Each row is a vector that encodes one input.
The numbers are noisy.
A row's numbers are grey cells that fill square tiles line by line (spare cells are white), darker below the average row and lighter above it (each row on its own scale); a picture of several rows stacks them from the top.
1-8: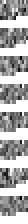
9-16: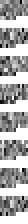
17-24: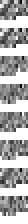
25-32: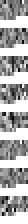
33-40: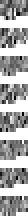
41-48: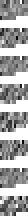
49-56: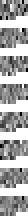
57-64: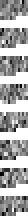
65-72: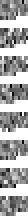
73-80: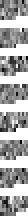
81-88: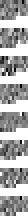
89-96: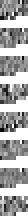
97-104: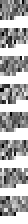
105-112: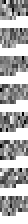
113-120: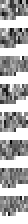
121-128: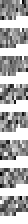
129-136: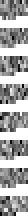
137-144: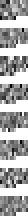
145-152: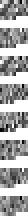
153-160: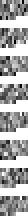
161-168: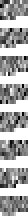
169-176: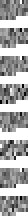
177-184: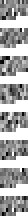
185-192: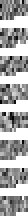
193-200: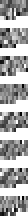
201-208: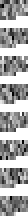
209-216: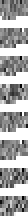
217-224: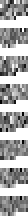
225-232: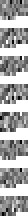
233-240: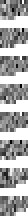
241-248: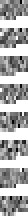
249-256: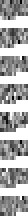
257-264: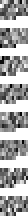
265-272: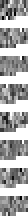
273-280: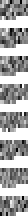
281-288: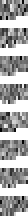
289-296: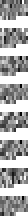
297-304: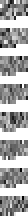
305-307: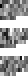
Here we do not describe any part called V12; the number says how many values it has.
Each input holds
a list of up to two items, each a true/false value and a value of V12.
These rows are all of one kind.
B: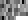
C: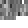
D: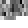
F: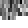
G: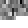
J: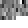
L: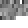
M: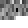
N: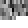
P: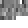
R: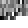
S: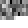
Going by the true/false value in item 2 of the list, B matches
F, J, M and P.
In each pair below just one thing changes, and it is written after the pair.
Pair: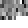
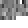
the value of V12 in item 2 of the list
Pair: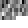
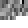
the true/false value in item 2 of the list
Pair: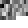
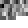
the value of V12 in item 2 of the list
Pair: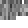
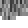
the value of V12 in item 1 of the list
